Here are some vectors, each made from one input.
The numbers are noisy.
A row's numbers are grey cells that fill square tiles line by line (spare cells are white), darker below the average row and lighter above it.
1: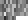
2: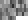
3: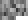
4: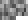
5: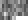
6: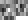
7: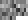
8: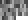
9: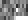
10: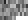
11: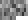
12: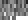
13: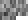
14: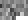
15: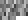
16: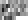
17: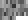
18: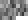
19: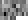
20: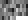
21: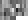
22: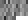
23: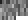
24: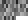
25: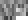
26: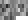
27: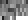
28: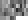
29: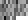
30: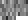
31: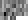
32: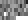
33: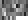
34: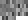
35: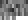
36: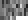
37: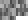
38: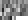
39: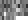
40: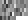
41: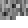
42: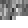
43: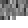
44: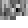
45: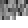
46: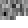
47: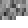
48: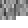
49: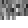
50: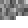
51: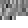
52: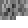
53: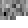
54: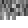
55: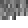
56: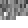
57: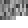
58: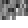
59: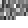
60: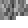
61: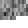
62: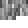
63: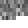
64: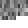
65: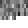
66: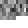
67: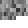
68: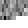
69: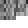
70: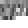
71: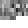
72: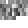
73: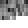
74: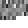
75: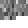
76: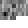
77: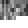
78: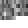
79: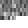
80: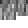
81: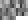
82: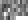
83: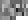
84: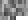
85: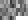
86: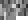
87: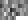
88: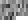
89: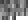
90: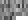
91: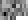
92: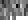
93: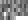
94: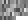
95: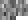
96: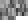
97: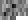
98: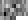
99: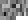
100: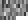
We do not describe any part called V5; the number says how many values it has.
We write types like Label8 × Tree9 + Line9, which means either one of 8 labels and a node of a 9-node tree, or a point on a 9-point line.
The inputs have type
Bool × Bool × Bool × Line4 × List2(V5).
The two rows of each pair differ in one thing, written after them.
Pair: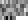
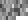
the value of V5 in item 1 of the list
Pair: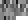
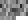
the value of V5 in item 1 of the list
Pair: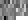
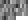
the value of V5 in item 2 of the list
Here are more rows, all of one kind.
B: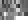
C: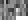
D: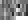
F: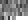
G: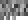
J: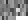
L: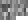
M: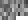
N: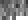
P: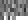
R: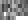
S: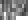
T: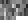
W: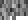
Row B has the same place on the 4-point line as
F, L, N and P.
